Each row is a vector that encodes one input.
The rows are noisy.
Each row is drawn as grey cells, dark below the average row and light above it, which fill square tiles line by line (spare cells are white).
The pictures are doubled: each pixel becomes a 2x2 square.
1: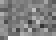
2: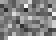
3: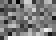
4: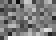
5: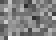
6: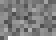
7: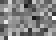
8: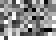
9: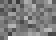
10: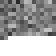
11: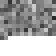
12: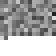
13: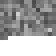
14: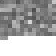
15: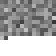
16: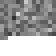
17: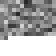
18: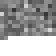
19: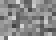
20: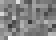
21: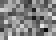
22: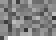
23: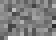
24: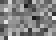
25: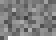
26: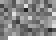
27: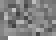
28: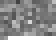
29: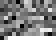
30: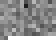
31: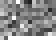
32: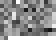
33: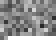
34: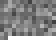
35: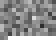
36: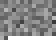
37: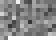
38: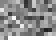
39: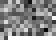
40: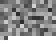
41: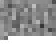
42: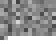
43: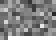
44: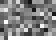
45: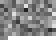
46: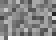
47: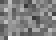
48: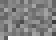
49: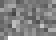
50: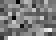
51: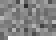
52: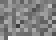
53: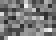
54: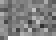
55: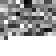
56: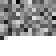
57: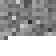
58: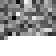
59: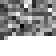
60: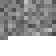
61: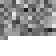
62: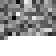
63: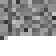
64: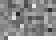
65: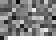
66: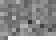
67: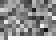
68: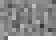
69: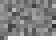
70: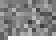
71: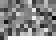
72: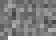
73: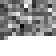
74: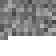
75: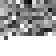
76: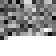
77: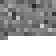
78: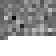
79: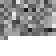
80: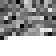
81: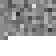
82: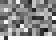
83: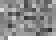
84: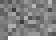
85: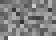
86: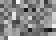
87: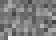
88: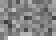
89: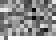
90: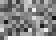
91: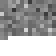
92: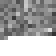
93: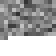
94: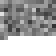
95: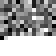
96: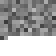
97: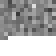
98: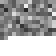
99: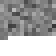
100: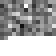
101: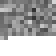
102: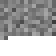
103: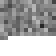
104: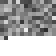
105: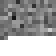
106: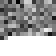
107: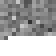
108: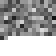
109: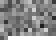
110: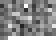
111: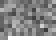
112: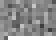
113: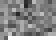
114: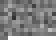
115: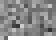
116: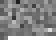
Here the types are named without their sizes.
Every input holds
a true/false value, together with either a fixed value, or a node of a tree.
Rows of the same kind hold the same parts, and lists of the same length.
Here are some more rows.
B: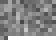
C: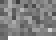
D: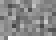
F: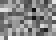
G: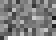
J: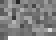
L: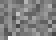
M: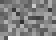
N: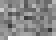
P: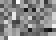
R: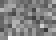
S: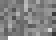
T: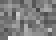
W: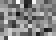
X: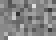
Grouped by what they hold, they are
B, C, D, F, G, J, L, M, N, R, S, T, W, X
P

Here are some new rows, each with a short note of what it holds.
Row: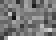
a node of a tree and a true/false value
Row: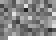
a true/false value
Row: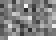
a true/false value
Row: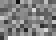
a node of a tree and a true/false value
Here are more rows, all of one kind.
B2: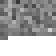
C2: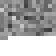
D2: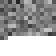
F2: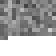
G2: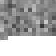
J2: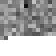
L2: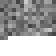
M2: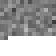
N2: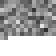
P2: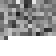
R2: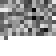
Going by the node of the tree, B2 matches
F2 and J2.
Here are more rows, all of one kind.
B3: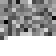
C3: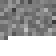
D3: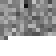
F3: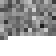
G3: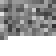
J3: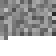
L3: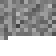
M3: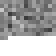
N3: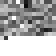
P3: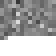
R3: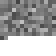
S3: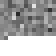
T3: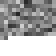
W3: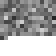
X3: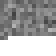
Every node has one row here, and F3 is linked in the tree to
C3, J3, L3 and S3.
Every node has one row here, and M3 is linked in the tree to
B3, P3 and X3.
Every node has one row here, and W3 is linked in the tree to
R3.
